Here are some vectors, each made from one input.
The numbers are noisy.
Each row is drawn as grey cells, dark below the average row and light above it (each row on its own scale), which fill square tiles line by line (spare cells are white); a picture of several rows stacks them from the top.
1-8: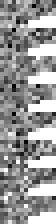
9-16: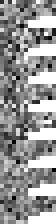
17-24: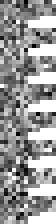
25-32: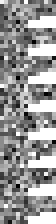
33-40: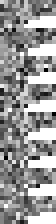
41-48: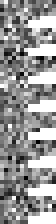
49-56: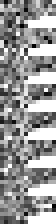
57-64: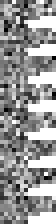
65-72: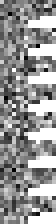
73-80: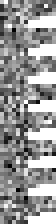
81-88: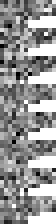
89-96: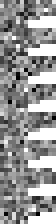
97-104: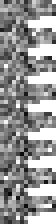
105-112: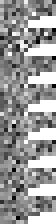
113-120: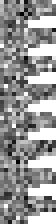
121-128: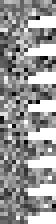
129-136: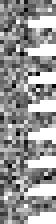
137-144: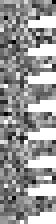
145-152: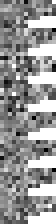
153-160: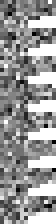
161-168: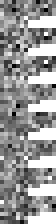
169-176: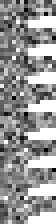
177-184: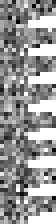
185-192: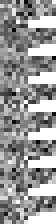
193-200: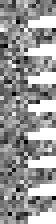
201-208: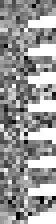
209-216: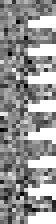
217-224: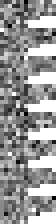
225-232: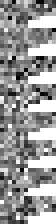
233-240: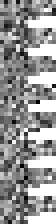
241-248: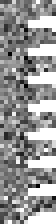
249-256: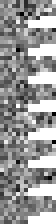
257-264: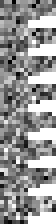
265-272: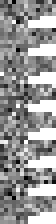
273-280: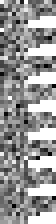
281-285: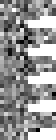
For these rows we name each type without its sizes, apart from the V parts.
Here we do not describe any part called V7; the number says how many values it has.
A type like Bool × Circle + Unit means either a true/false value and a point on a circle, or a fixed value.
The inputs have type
(Bool × Circle + Unit) × V7 + Line × Tree.
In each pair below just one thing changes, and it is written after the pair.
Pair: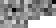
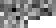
the place on the circle
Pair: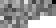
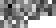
the place on the circle
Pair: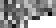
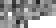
the true/false value
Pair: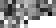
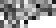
the place on the circle
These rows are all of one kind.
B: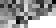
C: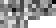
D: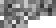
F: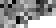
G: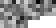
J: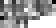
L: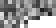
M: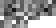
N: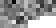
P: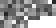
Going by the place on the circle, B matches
D, M and N.
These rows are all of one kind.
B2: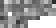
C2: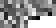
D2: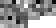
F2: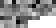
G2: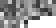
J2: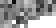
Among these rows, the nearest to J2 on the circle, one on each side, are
D2 and G2.
